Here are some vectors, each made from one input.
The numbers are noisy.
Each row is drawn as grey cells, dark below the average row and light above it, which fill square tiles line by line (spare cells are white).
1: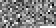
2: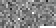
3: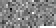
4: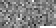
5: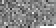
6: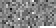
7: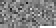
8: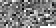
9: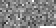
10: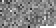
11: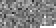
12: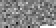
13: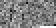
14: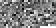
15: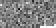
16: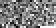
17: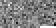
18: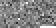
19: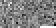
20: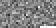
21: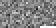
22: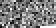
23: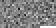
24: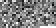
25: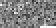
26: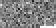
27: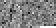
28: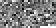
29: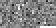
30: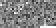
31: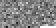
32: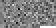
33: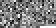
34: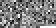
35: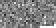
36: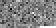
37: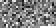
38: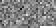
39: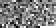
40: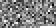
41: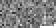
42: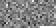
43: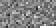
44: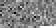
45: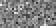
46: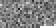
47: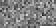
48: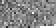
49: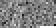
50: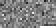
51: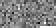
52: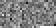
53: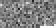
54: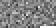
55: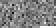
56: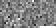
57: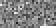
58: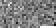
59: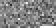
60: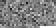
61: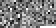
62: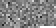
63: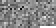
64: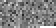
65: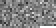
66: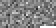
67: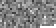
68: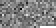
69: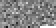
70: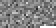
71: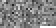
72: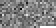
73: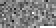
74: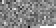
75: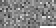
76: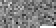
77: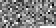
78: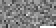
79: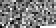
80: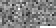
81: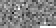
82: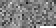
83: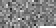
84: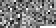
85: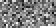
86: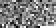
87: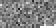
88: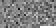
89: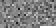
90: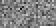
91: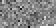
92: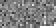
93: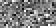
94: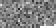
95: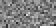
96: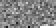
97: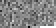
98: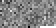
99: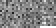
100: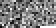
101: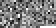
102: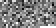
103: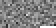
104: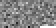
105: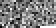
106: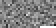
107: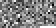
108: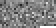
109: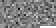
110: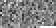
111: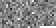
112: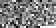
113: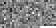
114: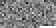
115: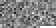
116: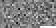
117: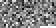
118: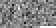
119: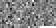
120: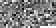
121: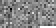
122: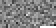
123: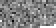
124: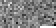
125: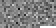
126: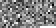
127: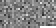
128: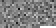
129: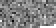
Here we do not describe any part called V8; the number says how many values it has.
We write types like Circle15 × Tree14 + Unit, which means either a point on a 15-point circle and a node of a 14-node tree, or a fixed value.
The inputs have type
(Line5 × Line7 + Unit) × V8 + Line6.
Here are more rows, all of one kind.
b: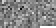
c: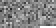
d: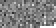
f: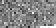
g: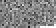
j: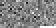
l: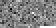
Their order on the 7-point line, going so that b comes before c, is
j, b, f, d, g, l, c.
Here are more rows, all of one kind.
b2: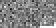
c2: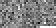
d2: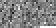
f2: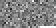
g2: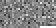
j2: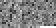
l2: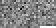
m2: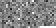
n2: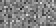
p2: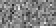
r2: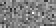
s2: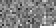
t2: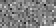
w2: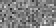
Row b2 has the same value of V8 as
s2, t2 and w2.
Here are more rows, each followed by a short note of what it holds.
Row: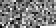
a point on a 6-point line
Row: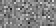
a point on a 5-point line, a point on a 7-point line and a value of V8
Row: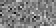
a point on a 5-point line, a point on a 7-point line and a value of V8
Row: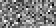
a point on a 6-point line
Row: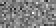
a point on a 5-point line, a point on a 7-point line and a value of V8
